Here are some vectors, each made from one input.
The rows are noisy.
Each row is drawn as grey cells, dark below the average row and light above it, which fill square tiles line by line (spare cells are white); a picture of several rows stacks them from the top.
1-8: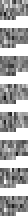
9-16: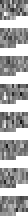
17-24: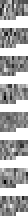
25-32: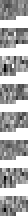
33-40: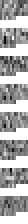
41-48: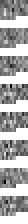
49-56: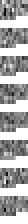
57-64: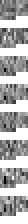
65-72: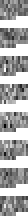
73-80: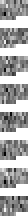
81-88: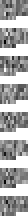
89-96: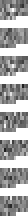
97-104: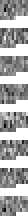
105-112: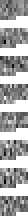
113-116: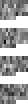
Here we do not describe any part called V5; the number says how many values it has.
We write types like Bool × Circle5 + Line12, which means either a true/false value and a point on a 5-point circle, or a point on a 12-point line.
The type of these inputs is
(Line4 + V5) × Line7.
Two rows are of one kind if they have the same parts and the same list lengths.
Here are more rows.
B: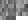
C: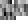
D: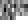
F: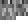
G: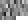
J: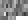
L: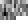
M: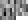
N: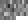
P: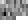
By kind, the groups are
B, F
C, D, G, J, L, M, N, P

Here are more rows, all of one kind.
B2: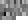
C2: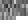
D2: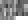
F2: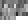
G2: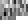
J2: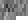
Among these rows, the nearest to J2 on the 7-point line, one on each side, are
B2 and C2.
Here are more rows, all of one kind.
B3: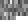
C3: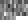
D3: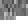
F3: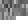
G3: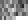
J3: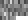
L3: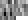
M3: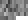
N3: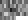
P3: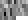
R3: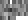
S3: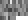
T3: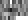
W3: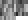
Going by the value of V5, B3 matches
J3, R3, S3 and T3.
